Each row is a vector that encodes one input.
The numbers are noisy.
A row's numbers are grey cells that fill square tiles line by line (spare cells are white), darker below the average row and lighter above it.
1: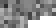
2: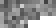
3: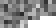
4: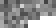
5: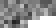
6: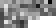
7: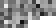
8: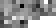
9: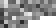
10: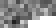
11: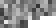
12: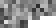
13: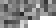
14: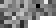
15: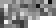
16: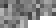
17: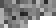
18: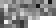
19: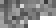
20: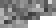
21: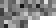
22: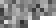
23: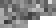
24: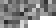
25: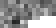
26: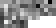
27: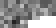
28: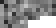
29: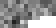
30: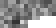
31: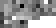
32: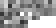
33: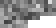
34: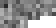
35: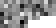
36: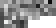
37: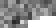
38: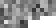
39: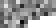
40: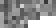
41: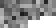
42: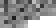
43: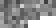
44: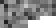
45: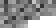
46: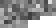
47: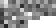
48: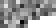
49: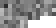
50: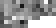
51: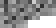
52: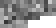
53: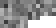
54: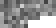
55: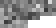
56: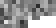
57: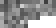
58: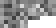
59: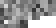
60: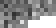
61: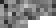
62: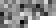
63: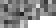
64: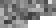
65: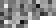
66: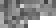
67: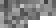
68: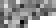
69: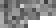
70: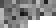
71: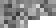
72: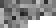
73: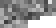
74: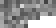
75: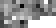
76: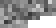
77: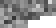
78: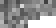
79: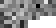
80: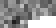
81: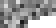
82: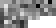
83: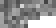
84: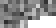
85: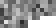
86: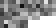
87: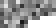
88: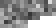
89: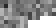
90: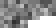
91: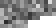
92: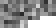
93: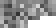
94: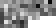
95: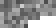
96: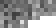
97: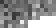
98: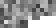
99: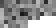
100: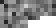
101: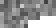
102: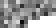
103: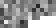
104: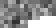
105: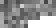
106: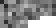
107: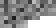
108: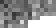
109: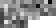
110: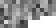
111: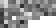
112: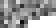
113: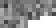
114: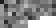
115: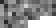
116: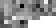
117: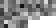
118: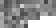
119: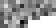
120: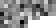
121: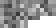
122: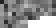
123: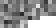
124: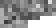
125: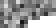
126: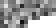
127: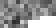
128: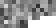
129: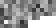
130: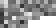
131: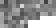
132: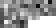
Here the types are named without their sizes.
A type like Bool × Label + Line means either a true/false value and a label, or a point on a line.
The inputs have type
Bool × Label.
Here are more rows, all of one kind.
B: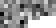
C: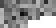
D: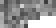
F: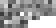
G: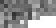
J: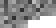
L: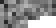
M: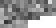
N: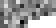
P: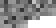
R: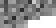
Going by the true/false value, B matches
F and N.
